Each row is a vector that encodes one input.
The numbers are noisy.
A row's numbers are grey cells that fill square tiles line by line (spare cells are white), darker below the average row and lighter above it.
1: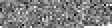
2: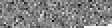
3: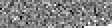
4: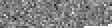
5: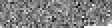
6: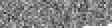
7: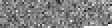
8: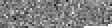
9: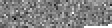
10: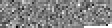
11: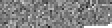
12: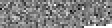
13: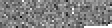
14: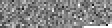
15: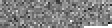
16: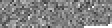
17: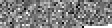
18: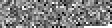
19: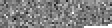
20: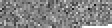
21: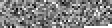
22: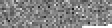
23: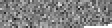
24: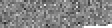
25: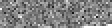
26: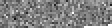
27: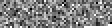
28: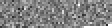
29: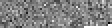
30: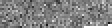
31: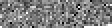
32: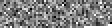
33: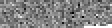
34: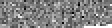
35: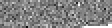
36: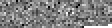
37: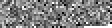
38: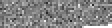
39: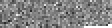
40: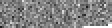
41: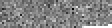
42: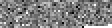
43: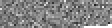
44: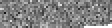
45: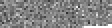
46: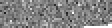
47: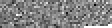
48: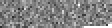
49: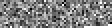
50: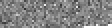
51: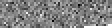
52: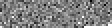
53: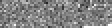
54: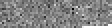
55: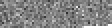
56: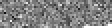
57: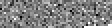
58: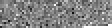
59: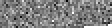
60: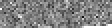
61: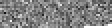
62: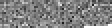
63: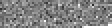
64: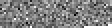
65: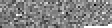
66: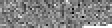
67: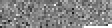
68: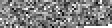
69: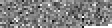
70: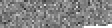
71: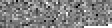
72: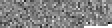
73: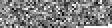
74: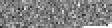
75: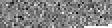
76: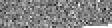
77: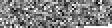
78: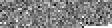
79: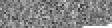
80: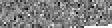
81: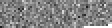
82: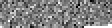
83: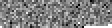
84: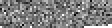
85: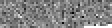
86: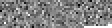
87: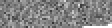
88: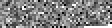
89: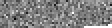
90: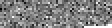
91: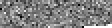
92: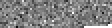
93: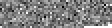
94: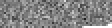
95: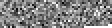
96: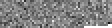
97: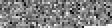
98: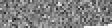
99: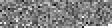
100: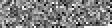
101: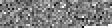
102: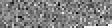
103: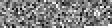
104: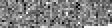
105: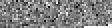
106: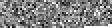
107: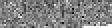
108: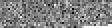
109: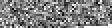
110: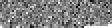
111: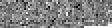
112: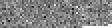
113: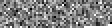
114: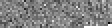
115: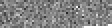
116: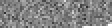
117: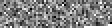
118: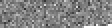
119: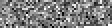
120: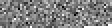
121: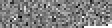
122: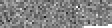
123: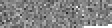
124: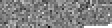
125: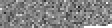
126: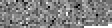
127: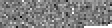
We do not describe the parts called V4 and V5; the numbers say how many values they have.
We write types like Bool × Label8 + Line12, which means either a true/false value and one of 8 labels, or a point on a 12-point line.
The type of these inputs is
(Bool × Bool × Bool + Label6) × V5 + V4.
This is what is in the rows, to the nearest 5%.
About 15% of them hold a value of V4. The rest hold a value of V5, together with either one of 6 labels, or three true/false values.
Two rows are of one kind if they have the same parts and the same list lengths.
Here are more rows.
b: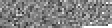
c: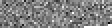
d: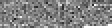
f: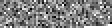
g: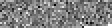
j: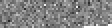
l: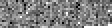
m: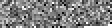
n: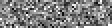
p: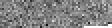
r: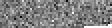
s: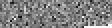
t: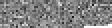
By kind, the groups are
b, c, d, j, p, r, t
f, m, n
g, l, s

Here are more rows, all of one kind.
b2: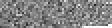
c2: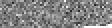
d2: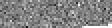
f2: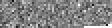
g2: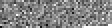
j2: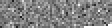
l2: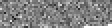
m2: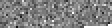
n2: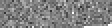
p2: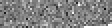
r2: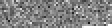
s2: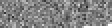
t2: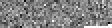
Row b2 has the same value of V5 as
f2, g2 and j2.
